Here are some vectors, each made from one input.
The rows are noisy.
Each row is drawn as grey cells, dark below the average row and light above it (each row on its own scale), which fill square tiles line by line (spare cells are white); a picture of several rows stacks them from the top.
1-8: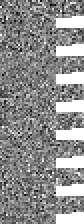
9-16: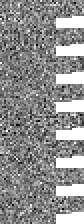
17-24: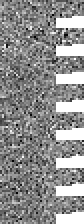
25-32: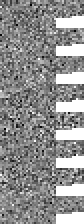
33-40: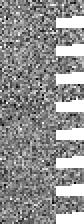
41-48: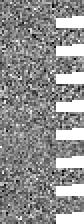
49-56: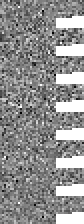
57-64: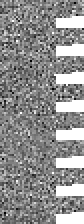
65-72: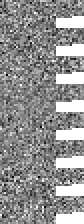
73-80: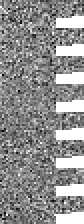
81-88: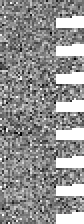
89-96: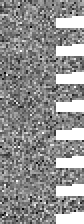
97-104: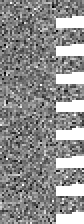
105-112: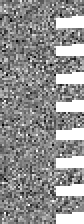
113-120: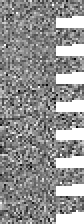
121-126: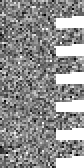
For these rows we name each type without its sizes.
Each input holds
either a fixed value, or three labels and five true/false values.
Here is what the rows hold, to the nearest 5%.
About 5% of them hold a fixed value. The rest hold three labels and five true/false values.
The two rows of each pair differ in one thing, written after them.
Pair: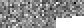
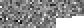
one of the three labels
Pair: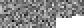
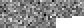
one of the three labels
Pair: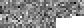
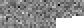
one of the three labels
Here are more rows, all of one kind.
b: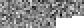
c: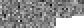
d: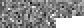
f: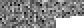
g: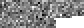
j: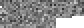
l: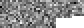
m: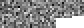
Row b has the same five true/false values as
c and m.
